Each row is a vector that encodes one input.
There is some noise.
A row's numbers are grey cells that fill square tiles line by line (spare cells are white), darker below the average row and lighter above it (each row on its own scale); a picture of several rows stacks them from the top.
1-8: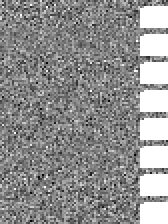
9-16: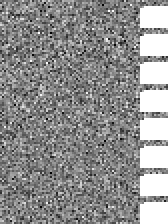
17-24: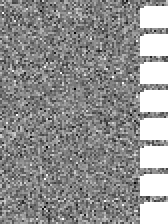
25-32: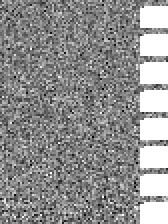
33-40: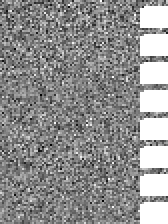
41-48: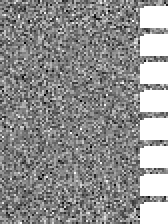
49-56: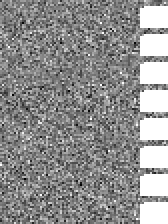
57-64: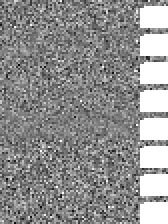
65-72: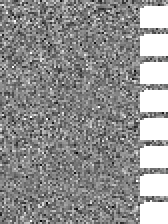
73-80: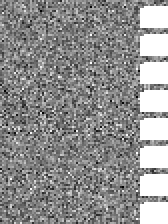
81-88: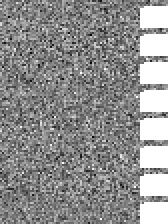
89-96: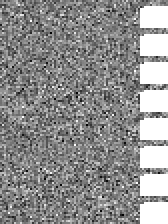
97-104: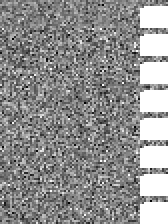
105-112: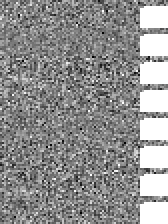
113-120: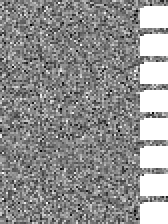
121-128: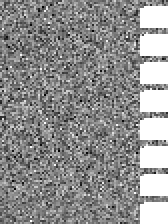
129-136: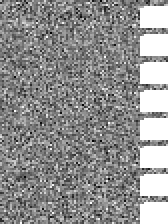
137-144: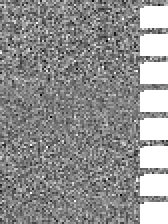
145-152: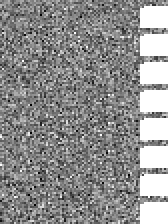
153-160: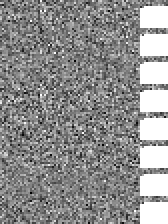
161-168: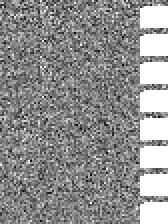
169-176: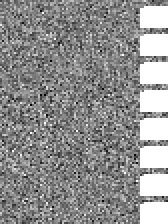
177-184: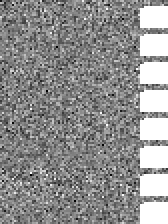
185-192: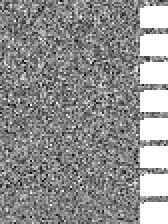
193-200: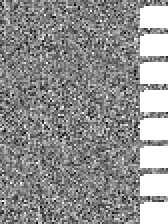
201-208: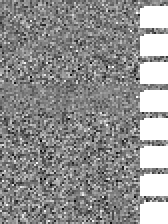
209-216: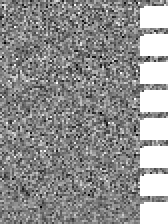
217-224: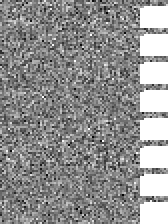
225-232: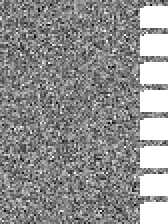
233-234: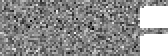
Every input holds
one of 5 labels, together with either a point on a 6-point circle, or a point on a 7-point line.
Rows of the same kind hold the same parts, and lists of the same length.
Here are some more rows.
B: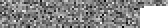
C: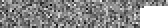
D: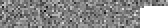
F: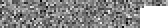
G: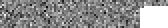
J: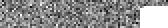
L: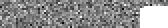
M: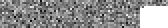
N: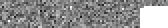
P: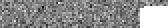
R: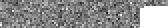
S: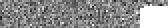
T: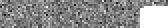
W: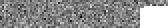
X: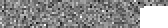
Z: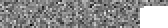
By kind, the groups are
B, L, S, T
C, D, F, G, J, M, N, P, R, W, X, Z

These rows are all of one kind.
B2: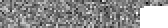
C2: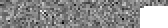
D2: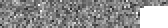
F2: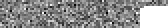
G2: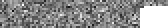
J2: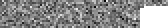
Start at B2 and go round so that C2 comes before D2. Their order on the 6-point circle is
B2, J2, C2, D2, F2, G2.
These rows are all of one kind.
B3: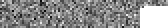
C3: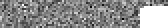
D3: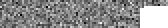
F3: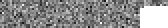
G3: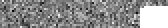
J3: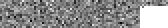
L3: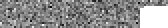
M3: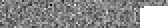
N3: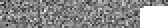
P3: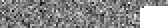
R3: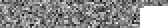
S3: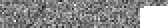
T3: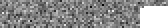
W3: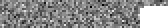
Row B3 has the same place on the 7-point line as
D3, F3, R3 and S3.
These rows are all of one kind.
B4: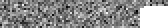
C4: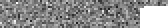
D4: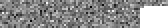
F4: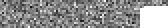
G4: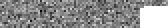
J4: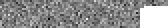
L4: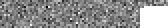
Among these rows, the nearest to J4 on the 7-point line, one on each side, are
B4 and G4.
